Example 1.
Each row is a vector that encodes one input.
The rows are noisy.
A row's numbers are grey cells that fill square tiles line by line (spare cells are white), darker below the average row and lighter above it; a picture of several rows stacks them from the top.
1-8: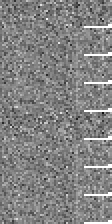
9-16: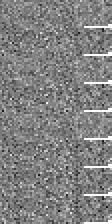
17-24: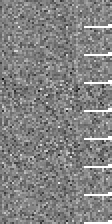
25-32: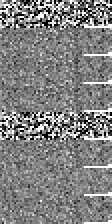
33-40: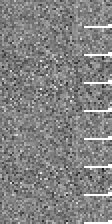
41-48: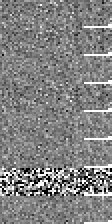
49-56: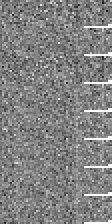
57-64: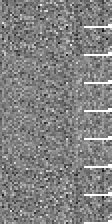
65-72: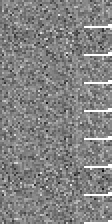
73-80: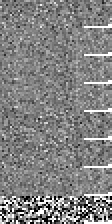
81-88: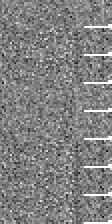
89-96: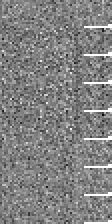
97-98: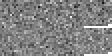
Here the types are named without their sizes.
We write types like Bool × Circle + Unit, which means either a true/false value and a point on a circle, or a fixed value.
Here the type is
Bool × Label + Unit.
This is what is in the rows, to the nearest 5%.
About 5% of them hold a fixed value. The rest hold a label and a true/false value.
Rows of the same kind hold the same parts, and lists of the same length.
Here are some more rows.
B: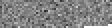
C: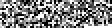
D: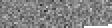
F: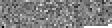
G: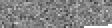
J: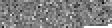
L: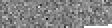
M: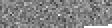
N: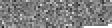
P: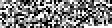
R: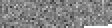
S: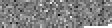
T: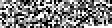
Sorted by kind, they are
B, D, F, G, J, L, M, N, R, S
C, P, T

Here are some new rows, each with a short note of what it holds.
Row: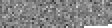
a label and a true/false value
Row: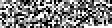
a fixed value
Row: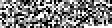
a fixed value
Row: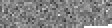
a label and a true/false value
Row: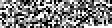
a fixed value
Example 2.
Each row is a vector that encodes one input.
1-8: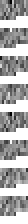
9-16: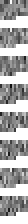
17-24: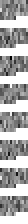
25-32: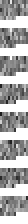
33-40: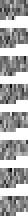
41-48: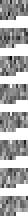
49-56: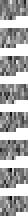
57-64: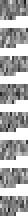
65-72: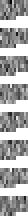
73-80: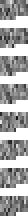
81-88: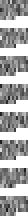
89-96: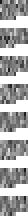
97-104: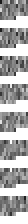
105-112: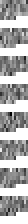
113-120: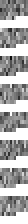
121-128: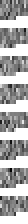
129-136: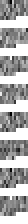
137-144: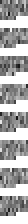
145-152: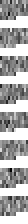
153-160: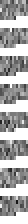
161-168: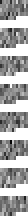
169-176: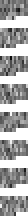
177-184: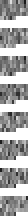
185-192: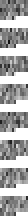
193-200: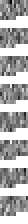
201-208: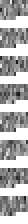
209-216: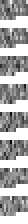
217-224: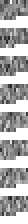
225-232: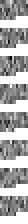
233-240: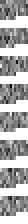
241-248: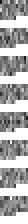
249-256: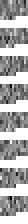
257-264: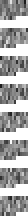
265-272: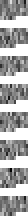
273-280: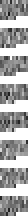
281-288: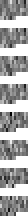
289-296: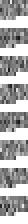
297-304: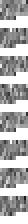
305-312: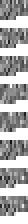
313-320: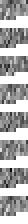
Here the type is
Circle18 + Circle20.
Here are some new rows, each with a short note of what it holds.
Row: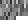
a point on a 20-point circle
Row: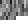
a point on a 20-point circle
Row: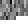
a point on a 20-point circle
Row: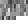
a point on a 20-point circle
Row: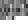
a point on an 18-point circle
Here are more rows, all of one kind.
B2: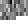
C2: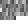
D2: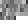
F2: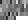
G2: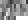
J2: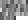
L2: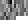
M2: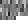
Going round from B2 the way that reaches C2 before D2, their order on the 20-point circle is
B2, L2, F2, M2, C2, J2, D2, G2.
